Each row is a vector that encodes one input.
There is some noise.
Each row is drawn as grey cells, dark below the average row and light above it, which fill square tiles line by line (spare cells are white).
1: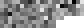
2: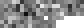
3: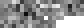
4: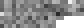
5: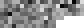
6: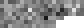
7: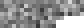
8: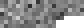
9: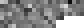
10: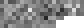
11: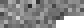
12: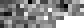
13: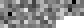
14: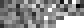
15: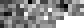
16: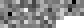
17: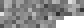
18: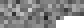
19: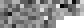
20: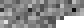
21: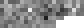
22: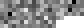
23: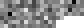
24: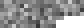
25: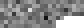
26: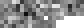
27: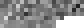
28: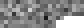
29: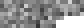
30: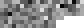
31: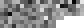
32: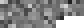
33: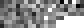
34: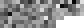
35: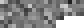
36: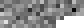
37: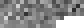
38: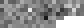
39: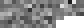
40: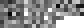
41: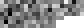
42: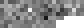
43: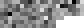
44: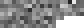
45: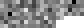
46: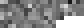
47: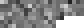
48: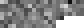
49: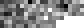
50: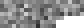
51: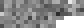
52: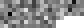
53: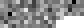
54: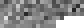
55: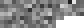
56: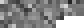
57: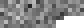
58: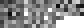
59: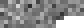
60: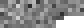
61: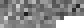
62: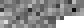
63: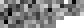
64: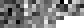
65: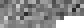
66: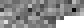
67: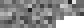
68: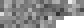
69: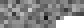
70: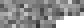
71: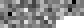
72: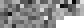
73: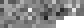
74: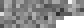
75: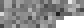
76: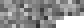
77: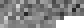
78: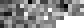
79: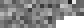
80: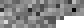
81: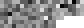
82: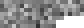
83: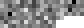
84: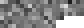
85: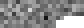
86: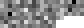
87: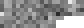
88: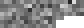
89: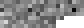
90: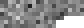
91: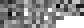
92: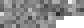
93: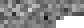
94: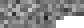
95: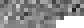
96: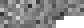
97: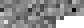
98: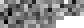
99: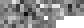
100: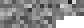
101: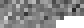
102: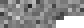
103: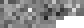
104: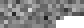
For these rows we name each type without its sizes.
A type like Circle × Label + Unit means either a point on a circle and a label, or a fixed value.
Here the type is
Bool × Label + Circle.
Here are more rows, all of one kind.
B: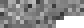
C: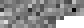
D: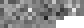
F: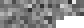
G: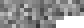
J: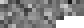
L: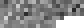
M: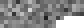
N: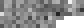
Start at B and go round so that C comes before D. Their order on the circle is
B, L, C, F, J, G, N, D, M.
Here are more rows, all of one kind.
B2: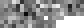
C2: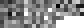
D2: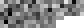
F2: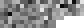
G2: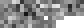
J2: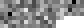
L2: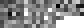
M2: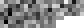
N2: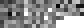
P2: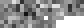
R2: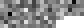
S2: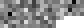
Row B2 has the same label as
G2 and P2.
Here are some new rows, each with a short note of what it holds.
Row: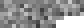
a point on a circle
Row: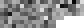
a label and a true/false value
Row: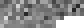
a point on a circle
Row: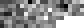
a label and a true/false value
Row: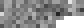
a point on a circle
